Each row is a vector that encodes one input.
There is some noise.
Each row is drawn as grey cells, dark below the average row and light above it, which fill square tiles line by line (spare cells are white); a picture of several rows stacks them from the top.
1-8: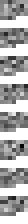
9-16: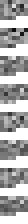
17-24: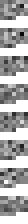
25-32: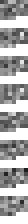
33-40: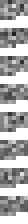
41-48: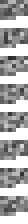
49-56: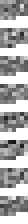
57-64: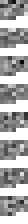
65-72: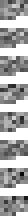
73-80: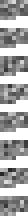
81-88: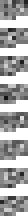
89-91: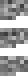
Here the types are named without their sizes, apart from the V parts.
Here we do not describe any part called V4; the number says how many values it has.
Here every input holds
a true/false value, together with either a point on a line, or a value of V4.
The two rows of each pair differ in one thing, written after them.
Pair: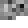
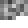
the place on the line
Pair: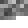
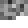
the true/false value
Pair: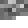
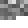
the place on the line
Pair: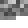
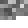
the place on the line
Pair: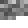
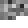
the true/false value
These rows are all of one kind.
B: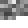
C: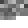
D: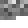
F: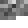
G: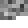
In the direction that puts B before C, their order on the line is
D, B, F, C, G.
